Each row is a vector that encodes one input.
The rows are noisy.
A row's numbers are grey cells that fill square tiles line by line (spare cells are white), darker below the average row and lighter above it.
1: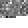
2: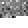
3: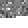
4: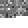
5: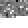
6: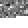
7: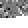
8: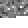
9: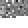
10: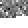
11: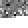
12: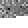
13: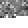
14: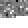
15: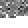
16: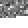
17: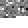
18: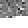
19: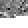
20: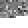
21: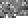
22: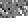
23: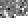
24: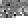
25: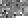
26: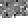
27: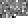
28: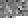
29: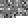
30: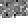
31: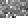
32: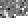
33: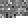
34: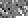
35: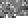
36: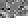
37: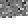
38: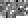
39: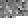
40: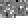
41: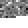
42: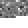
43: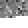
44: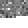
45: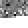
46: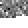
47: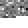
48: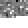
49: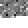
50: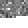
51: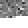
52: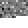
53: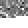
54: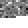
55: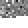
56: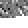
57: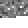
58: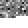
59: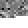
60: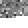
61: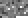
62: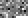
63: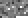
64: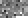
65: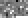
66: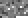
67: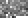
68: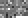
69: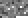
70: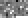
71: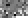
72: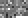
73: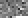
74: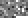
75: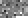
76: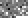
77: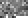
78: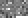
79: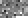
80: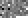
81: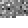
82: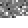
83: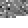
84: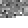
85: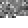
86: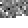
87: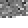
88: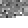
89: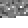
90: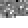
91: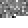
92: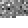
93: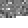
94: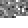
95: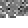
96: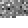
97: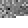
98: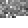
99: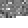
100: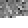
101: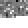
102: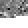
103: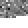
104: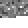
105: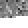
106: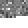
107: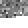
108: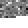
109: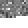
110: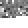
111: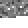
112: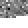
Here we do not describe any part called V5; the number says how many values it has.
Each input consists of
a value of V5, together with either one of 6 labels, or a point on a 4-point line.
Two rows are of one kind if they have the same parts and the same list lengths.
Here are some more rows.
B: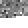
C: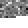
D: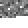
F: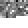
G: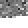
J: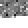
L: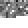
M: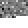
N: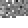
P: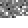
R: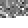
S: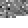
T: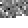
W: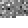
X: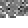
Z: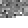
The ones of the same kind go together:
B, D, F, G, J, L, Z
C, M, N, P, R, S, T, W, X

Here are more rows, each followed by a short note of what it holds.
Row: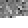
a point on a 4-point line and a value of V5
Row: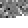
one of 6 labels and a value of V5
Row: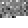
one of 6 labels and a value of V5
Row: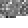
a point on a 4-point line and a value of V5
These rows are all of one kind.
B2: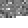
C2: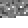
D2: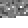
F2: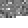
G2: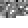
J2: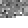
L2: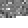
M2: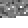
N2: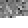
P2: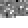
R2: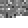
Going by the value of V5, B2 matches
F2, L2 and R2.
